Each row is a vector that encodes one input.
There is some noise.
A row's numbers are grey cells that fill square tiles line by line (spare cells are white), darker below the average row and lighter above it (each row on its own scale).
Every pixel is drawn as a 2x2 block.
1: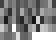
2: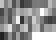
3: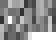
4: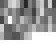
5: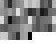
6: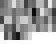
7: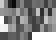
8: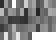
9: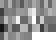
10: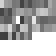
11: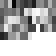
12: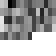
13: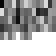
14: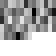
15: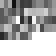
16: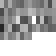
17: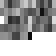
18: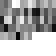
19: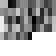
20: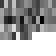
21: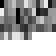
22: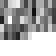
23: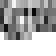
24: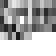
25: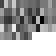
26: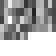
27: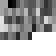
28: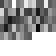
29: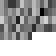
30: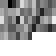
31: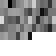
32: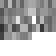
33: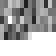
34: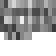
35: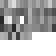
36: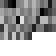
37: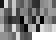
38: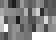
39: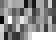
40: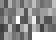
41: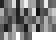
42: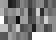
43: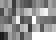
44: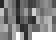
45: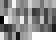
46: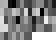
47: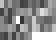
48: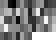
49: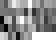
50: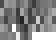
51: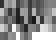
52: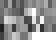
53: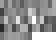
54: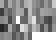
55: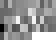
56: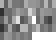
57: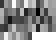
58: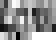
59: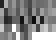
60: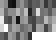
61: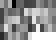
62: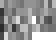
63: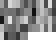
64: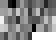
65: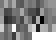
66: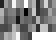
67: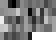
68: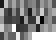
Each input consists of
one of 4 labels and a true/false value.
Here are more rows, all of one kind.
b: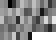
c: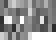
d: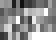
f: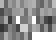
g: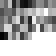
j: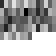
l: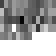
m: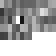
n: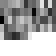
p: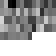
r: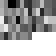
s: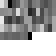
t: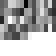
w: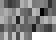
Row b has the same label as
p, r, s and w.
